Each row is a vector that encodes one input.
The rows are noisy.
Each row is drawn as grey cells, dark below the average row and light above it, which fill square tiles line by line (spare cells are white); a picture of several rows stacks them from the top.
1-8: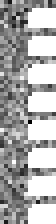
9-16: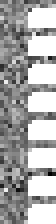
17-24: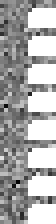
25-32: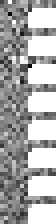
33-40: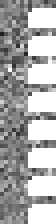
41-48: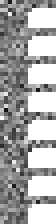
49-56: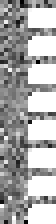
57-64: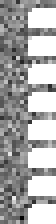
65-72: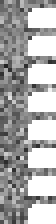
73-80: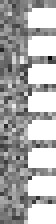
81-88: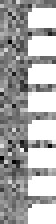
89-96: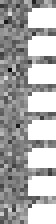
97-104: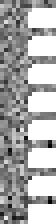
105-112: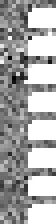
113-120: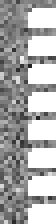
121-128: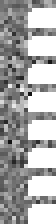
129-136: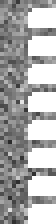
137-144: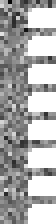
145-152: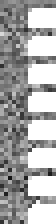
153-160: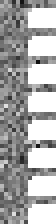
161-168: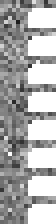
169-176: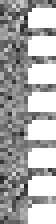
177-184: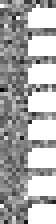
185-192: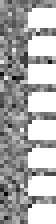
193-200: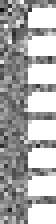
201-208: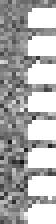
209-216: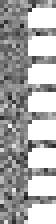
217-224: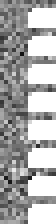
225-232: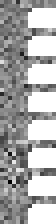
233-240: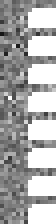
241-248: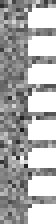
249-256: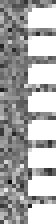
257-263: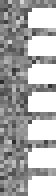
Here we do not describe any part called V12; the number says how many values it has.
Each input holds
either a point on a 20-point circle and a true/false value, or a value of V12.
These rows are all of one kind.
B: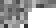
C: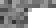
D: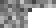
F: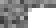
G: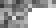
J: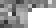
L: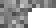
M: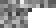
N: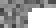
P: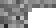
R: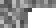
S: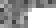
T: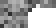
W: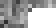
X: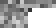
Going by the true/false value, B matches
C, F, P and S.
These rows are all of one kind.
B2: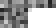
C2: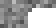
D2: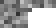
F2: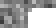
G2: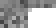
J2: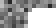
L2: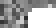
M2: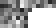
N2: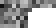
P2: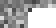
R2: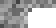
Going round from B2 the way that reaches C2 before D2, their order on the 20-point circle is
B2, C2, G2, N2, P2, J2, F2, R2, M2, D2, L2.
